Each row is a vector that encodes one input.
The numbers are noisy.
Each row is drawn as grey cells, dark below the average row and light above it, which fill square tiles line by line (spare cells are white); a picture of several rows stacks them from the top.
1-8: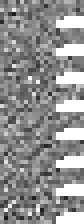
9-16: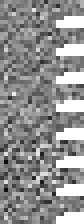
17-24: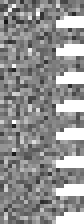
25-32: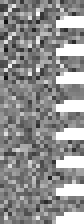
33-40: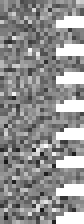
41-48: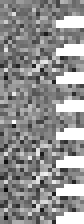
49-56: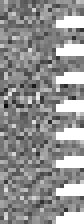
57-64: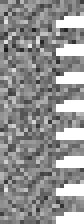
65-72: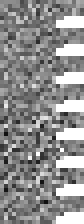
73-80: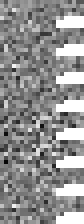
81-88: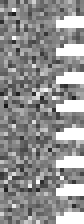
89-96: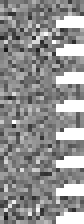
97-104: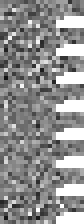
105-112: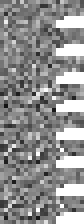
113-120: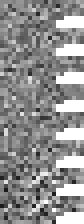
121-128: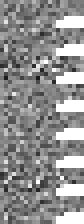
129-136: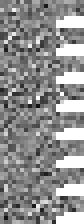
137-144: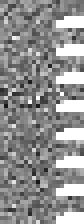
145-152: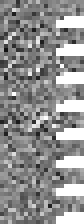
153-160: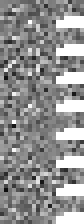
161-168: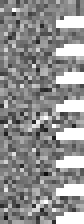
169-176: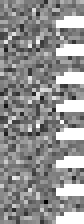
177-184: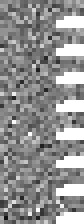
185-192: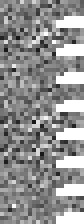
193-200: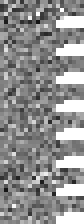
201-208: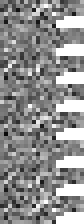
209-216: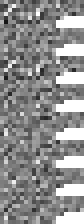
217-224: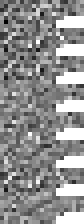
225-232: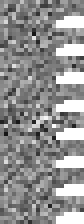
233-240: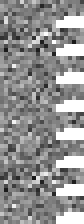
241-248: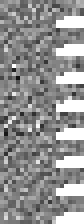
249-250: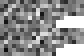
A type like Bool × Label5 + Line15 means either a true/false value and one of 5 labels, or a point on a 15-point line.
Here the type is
Bool × Bool × Bool × Circle9 × Line6 × Line11 + Line13.
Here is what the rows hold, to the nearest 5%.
About 70% of them hold a point on a 9-point circle, a point on a 6-point line, a point on an 11-point line and three true/false values. The rest hold a point on a 13-point line.
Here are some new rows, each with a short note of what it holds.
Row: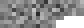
a point on a 9-point circle, a point on a 6-point line, a point on an 11-point line and three true/false values
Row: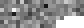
a point on a 9-point circle, a point on a 6-point line, a point on an 11-point line and three true/false values
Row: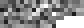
a point on a 13-point line
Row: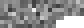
a point on a 9-point circle, a point on a 6-point line, a point on an 11-point line and three true/false values
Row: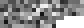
a point on a 13-point line
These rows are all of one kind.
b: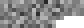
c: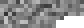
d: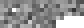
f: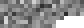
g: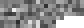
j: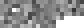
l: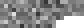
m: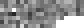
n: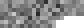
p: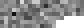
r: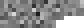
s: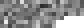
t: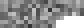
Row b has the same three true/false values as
l and p.
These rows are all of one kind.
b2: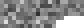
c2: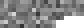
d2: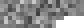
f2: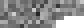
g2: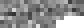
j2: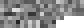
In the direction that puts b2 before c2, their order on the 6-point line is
b2, g2, d2, c2, f2, j2.
